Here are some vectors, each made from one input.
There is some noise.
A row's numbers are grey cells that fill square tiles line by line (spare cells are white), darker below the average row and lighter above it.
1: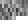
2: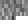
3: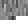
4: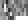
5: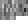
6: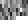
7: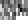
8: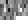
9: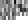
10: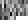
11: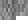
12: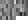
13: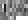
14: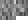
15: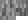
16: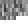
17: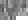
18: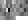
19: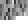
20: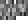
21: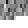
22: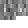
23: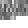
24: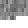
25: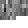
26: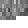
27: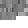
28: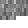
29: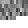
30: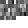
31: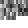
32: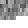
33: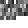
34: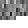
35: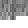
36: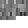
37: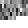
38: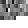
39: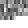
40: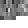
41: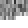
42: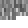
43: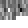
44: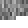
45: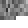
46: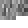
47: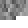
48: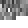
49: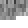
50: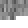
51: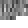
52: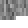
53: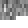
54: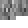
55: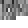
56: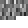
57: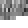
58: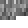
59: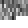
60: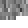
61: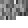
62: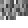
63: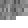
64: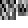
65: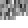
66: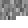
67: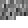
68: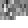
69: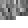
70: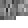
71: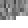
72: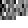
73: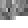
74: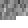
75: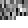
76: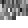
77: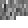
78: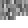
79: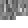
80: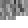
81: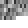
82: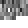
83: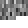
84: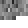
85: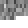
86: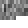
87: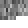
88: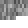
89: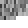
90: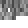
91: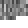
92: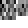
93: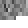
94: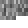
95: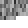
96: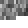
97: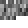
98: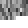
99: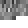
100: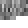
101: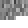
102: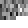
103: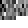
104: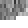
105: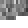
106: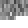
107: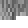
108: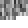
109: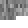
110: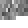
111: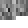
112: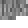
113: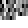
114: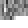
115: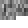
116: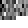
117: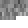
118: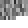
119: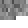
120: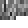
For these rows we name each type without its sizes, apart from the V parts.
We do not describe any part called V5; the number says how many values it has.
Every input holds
a list of items, each a label and a value of V5.
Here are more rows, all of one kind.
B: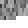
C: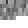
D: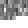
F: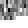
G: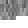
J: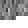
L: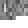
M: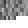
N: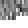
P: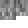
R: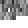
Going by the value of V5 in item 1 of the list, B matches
C, F, G and R.
